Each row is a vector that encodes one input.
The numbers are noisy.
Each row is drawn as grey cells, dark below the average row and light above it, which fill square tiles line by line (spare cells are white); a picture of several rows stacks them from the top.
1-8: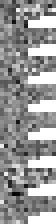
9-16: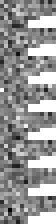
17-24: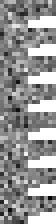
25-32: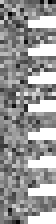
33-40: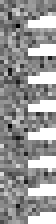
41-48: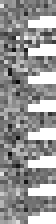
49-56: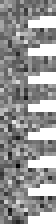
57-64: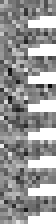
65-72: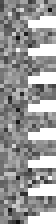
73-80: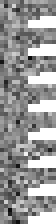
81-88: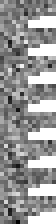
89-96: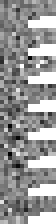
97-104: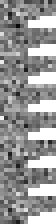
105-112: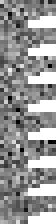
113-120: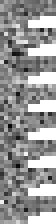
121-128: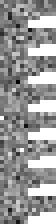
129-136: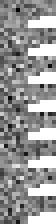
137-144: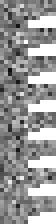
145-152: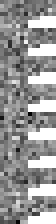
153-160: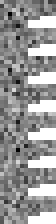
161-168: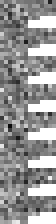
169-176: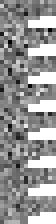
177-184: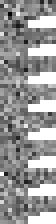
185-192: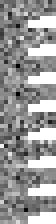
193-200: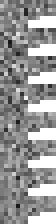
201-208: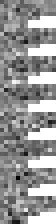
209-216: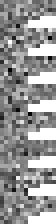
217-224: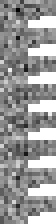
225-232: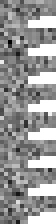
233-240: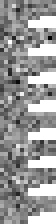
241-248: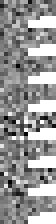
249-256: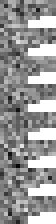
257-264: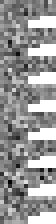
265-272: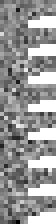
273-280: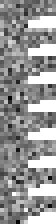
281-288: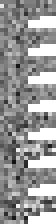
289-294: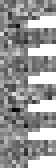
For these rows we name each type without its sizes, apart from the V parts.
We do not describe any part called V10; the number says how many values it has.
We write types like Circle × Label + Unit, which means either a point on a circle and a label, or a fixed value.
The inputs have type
List(Line) + V10 × V10 × V10.
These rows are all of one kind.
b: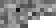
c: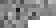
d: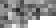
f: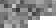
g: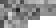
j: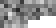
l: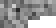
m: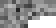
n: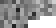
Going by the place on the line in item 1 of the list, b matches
c, l and n.
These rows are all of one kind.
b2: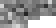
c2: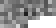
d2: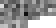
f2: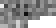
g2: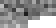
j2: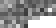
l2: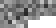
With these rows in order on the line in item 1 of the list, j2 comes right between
c2 and l2.
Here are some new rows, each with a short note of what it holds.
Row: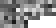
the empty list
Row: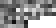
the empty list
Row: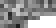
three values of V10
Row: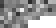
a list of one item
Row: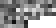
the empty list
